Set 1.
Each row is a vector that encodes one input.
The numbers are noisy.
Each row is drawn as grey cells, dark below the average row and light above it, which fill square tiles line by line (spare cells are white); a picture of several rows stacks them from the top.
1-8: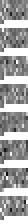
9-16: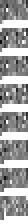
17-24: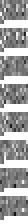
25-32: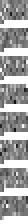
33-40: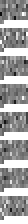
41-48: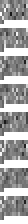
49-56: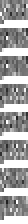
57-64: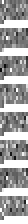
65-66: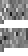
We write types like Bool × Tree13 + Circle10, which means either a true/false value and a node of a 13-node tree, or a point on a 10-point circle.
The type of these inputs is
Label6.
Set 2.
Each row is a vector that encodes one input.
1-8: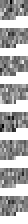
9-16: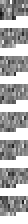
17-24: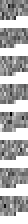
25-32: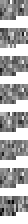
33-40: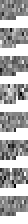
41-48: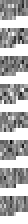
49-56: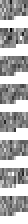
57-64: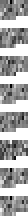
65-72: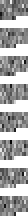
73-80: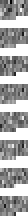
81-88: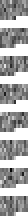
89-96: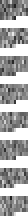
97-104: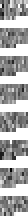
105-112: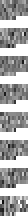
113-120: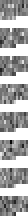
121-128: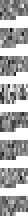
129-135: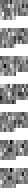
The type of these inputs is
Bool × Bool × Bool + Unit.
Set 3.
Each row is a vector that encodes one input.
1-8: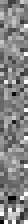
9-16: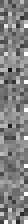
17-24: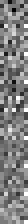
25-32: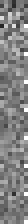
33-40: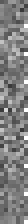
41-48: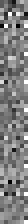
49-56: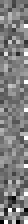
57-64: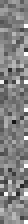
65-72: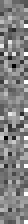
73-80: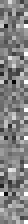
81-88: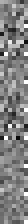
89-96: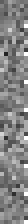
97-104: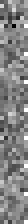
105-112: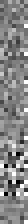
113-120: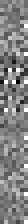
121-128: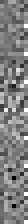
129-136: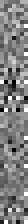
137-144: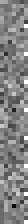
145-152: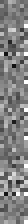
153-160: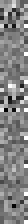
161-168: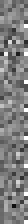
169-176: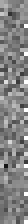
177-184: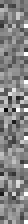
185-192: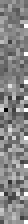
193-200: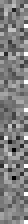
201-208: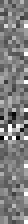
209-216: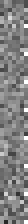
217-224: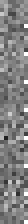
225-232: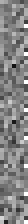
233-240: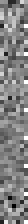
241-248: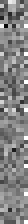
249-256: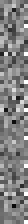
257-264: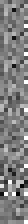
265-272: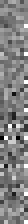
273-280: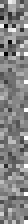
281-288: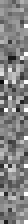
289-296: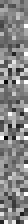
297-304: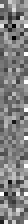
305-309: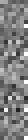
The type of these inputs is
Tree19.
